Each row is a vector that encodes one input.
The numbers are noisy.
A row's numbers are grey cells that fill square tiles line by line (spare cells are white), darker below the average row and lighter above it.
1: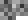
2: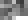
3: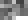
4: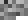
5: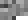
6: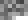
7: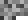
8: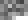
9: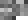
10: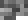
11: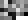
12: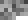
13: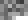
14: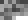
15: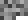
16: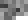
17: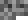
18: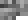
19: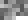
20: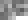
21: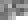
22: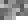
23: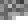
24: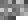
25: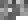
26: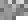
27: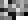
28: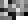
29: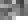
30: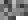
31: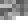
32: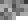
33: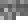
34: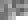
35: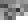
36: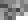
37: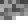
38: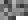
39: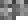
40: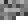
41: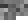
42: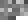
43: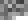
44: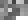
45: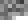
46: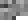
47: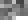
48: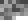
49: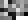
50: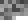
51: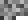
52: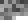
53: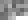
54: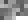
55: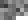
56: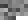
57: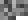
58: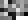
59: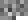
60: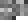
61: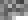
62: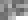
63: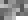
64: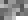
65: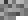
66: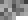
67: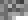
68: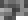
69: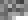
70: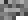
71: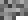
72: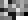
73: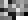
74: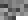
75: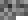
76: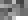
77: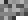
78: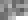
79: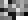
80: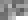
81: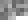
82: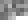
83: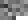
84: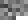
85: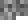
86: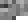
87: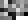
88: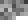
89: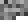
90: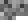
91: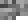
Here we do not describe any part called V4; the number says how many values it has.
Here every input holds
a list of up to two items, each a true/false value and a value of V4.
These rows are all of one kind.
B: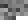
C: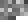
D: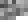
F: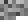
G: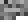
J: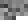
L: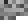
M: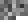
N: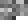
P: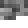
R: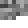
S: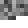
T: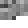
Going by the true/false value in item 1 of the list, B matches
J, M, P and S.
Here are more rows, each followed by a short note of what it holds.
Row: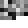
the empty list
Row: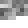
a list of one item
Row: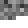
a list of two items
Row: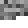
a list of two items
